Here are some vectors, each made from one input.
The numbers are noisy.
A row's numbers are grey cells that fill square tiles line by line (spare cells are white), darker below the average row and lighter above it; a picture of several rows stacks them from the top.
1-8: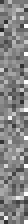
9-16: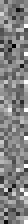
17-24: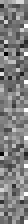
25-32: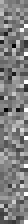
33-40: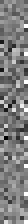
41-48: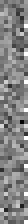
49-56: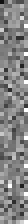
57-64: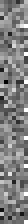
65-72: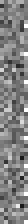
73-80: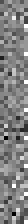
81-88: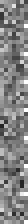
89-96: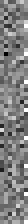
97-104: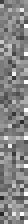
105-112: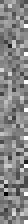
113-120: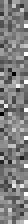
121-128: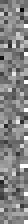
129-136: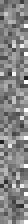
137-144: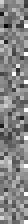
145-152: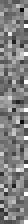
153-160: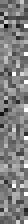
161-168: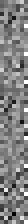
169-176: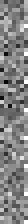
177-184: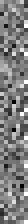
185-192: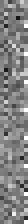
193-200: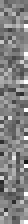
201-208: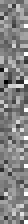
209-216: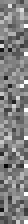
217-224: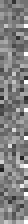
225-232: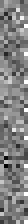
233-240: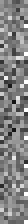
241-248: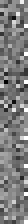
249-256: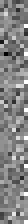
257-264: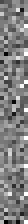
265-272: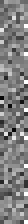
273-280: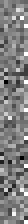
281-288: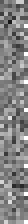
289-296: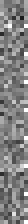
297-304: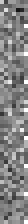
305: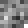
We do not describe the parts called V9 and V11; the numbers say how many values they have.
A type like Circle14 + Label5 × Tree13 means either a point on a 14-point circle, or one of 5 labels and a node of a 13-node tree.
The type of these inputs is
Label8 × (Line7 + V9) + V11.
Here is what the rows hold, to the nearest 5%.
About 70% of them hold one of 8 labels, together with either a point on a 7-point line, or a value of V9. The rest hold a value of V11.
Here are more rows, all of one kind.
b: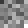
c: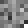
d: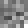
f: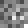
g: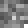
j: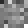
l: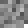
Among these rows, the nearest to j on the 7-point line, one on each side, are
b and l.
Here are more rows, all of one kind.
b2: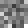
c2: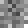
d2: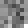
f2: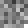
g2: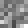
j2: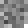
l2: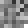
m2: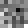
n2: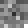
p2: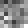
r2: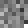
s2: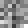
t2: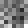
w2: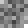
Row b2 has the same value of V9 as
d2, j2, m2 and t2.
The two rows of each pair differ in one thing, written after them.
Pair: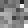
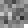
the value of V9
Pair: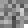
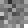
the value of V9
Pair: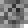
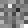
the value of V9
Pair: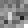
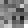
the value of V9
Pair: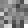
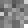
the value of V9
